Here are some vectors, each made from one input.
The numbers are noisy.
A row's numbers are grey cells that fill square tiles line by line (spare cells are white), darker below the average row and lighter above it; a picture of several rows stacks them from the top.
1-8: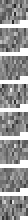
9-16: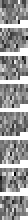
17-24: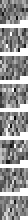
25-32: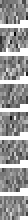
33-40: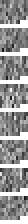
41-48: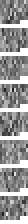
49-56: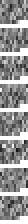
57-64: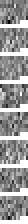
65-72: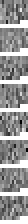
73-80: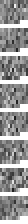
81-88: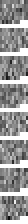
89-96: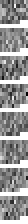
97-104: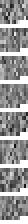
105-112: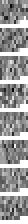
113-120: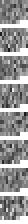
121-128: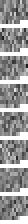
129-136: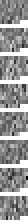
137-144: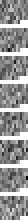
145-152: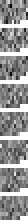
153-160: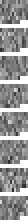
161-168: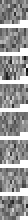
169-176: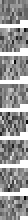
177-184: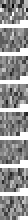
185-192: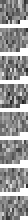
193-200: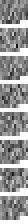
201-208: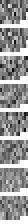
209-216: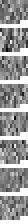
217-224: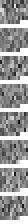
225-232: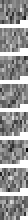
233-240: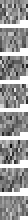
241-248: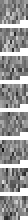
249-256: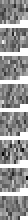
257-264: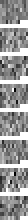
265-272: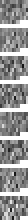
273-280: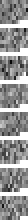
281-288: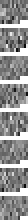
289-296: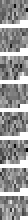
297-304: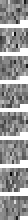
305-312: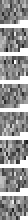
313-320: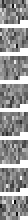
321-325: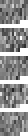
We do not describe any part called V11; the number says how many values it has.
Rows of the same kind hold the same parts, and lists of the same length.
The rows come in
5 kinds.
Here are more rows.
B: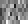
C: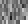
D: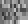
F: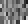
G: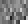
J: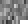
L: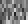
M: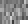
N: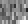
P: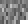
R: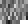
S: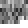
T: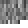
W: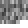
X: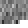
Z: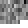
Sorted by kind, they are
B, M
C, F, J, P, X, Z
D, L, N, W
G, R, T
S

